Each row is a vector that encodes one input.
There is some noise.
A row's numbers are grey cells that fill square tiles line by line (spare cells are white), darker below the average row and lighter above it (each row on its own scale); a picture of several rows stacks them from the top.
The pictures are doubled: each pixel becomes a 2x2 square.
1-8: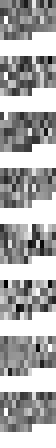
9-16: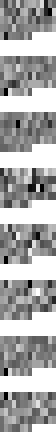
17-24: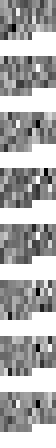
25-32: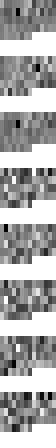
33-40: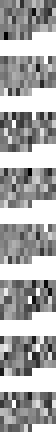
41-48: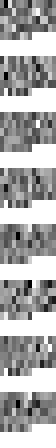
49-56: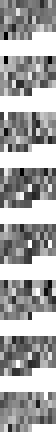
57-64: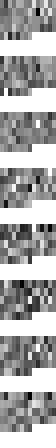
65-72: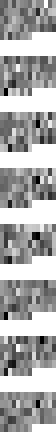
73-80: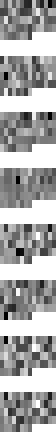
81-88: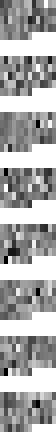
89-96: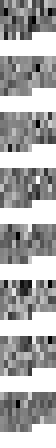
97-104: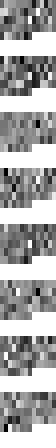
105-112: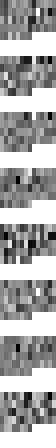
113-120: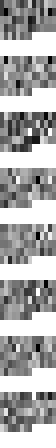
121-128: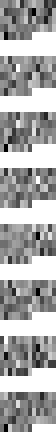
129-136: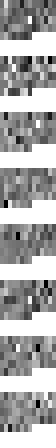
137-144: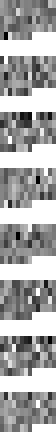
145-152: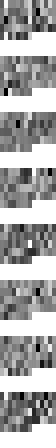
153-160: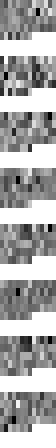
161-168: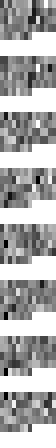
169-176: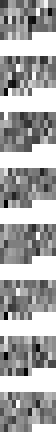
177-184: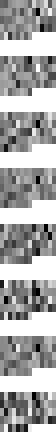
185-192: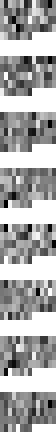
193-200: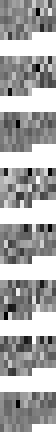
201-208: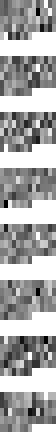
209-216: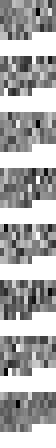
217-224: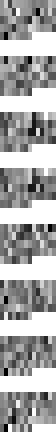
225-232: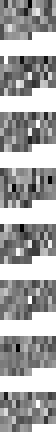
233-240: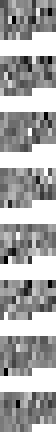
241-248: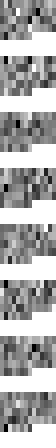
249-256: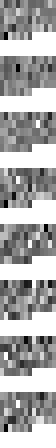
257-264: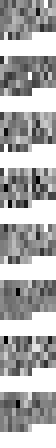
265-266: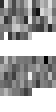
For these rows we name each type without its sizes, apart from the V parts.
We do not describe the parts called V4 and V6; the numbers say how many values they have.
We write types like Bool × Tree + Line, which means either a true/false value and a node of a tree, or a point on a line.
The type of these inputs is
((Bool × Bool × Bool + Unit) × V4 + Circle) × V6.
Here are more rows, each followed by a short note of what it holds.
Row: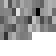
a point on a circle and a value of V6
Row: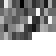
a value of V4 and a value of V6
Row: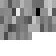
a point on a circle and a value of V6
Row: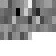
a point on a circle and a value of V6
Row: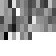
three true/false values, a value of V4 and a value of V6
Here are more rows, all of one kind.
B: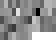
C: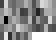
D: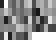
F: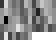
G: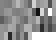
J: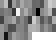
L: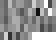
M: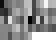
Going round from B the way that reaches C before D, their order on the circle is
B, J, C, F, M, G, L, D.
